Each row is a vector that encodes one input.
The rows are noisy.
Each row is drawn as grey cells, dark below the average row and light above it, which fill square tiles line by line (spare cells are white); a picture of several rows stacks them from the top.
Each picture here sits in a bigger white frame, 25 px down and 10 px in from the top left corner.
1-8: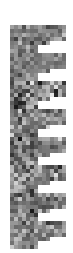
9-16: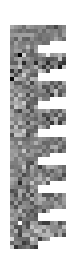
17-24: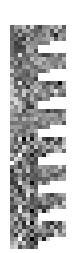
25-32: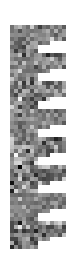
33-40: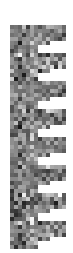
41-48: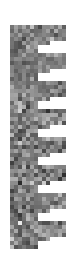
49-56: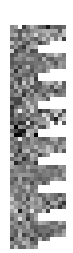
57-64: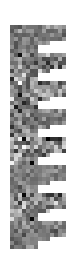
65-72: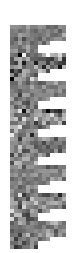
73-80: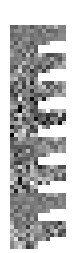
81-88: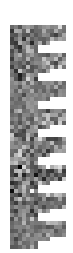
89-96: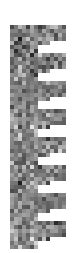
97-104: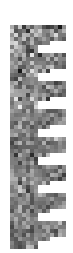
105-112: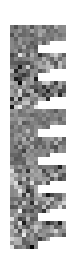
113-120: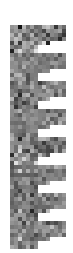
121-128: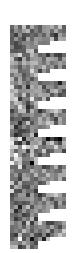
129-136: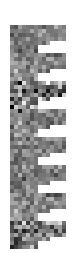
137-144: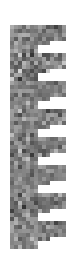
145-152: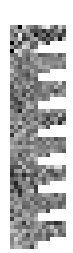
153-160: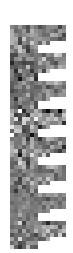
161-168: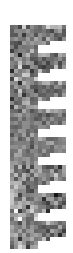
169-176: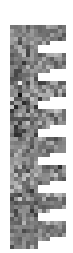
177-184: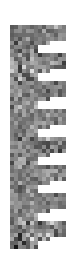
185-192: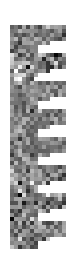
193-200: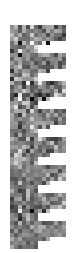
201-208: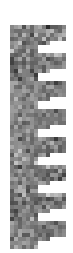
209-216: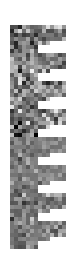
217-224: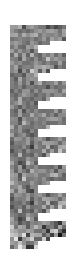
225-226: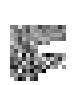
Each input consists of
either a point on an 11-point line, or a point on a 13-point line.
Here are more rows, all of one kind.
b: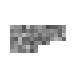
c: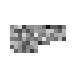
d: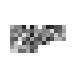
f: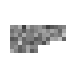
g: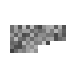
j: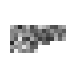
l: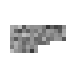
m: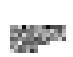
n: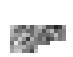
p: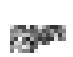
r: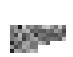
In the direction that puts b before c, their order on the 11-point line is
g, m, f, b, p, l, j, r, n, d, c.
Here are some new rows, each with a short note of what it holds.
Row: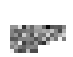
a point on an 11-point line
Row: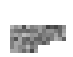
a point on an 11-point line
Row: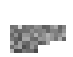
a point on a 13-point line
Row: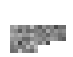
a point on an 11-point line
